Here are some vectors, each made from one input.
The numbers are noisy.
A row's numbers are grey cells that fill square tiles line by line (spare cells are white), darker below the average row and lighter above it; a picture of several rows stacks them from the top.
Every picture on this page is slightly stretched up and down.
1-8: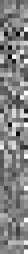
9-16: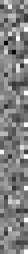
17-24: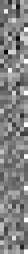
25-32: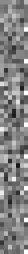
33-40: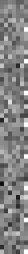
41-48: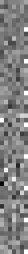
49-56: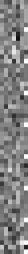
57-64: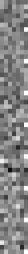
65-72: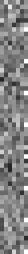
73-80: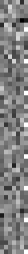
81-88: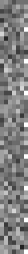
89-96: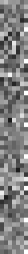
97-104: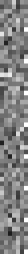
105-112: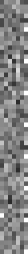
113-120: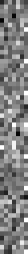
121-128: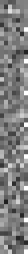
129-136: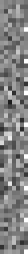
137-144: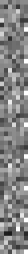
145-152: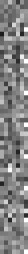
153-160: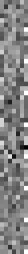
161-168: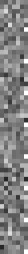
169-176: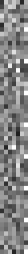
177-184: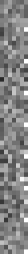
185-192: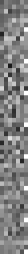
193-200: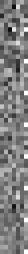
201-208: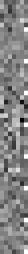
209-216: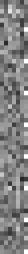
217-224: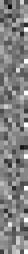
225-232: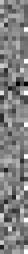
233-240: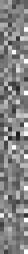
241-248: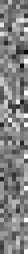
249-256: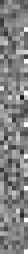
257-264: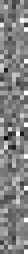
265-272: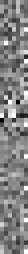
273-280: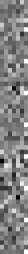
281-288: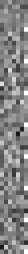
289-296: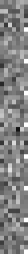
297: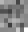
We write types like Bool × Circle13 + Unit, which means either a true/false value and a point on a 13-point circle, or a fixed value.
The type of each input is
Line6 × (Line7 + Tree8).
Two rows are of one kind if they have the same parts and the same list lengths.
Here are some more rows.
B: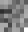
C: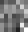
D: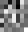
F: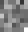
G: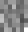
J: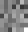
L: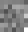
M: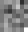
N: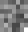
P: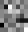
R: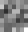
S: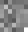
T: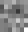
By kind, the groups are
B, C, F, G, L, M, N, S, T
D, J, P, R

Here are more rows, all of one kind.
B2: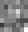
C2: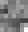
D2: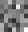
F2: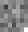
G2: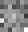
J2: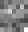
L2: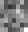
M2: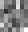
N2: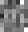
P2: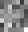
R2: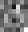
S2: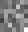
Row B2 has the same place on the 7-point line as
G2, L2, P2 and R2.
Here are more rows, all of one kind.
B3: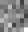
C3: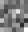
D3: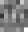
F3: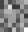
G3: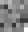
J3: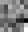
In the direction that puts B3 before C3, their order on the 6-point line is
B3, C3, J3, G3, D3, F3.
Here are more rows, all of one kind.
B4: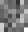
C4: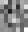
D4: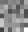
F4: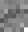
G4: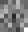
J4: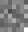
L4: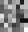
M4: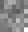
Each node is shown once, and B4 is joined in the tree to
C4, F4, L4 and M4.
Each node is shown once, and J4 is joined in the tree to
C4.
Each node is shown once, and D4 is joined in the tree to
F4.
